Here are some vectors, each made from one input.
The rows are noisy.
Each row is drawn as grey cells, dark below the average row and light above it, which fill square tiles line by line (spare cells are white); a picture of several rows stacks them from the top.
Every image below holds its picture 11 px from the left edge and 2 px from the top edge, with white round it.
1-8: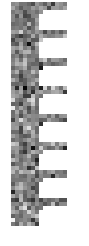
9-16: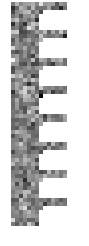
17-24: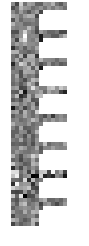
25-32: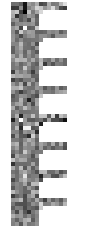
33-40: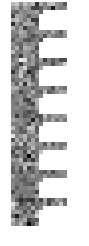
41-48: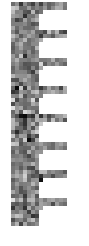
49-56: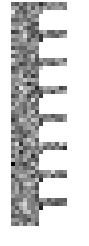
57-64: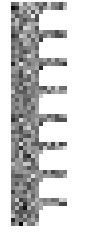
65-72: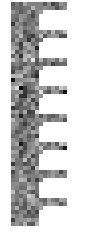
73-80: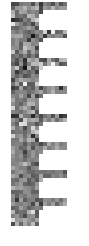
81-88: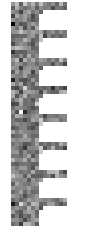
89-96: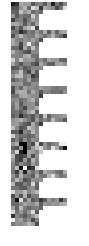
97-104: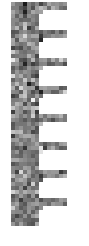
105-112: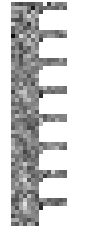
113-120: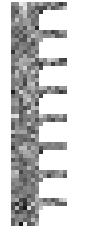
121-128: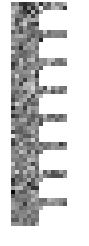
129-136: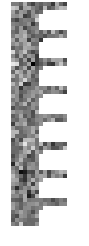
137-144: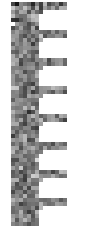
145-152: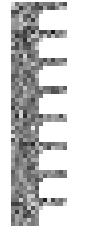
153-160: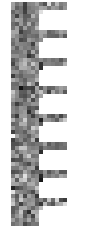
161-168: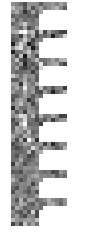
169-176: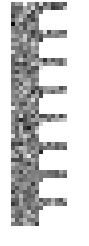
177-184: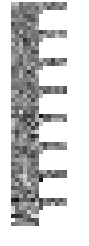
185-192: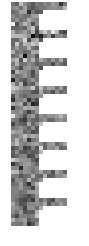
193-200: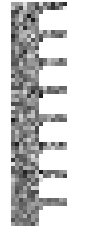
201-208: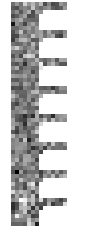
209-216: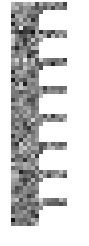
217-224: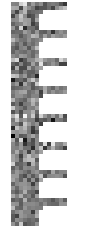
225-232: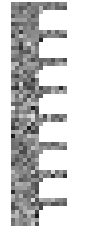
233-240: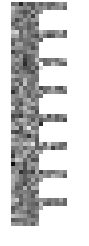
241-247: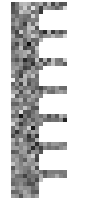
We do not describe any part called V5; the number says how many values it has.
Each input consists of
a point on a 4-point line and a true/false value, together with either a point on a 9-point line, or a value of V5.
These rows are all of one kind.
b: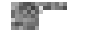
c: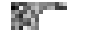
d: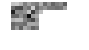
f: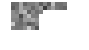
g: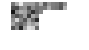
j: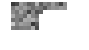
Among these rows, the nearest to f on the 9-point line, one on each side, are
b and g.
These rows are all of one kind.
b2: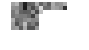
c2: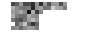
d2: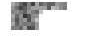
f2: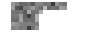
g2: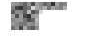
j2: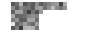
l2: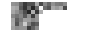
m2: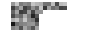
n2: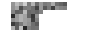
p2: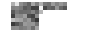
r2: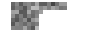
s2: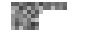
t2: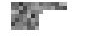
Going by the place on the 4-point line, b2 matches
d2, f2 and g2.
